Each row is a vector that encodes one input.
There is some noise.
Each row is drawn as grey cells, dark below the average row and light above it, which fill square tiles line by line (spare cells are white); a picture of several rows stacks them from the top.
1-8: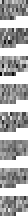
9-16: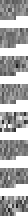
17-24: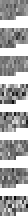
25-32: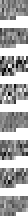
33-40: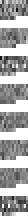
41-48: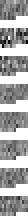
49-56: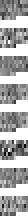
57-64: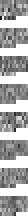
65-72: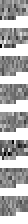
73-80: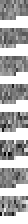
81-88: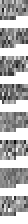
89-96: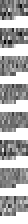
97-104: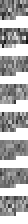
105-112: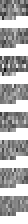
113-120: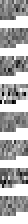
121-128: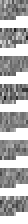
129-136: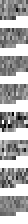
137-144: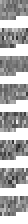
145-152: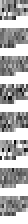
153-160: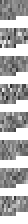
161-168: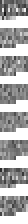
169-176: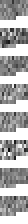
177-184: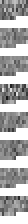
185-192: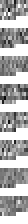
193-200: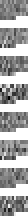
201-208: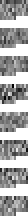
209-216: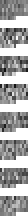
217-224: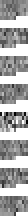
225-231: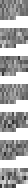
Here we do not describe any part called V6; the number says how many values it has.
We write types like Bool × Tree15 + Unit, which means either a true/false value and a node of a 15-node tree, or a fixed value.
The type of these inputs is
List3(Line4 × V6).
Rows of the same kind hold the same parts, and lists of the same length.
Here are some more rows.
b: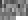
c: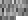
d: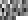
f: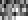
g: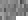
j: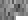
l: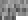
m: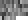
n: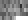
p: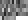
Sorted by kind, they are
b, j, l
c, f, m, n
d
g, p

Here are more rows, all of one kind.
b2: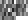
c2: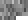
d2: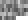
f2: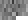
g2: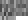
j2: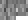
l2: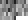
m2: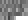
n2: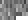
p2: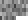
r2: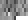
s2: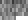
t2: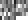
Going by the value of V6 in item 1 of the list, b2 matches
f2, l2 and r2.
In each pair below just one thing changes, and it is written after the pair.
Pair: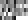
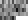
the value of V6 in item 1 of the list
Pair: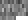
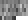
the value of V6 in item 1 of the list
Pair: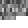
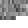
the place on the 4-point line in item 1 of the list
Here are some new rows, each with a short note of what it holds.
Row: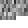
a list of one item
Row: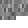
a list of two items
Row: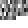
the empty list
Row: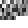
the empty list
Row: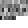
a list of two items
